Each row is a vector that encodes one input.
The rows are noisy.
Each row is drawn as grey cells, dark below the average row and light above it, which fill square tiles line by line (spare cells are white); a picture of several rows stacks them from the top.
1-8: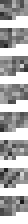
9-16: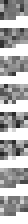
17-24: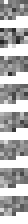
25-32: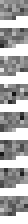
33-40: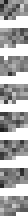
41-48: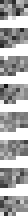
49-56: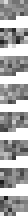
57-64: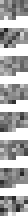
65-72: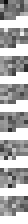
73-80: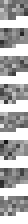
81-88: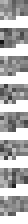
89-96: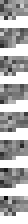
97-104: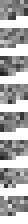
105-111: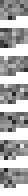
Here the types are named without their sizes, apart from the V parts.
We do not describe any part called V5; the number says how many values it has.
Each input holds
a list of items, each a true/false value and a value of V5.
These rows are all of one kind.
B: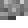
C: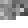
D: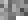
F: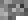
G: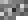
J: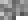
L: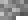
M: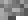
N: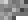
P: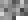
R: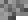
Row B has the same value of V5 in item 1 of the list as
L, M and N.
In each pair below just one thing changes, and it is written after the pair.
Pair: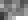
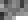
the true/false value in item 1 of the list
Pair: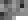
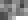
the true/false value in item 1 of the list
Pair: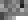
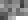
the true/false value in item 1 of the list
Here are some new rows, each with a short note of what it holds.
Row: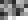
the empty list
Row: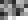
the empty list
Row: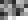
the empty list
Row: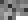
a list of three items
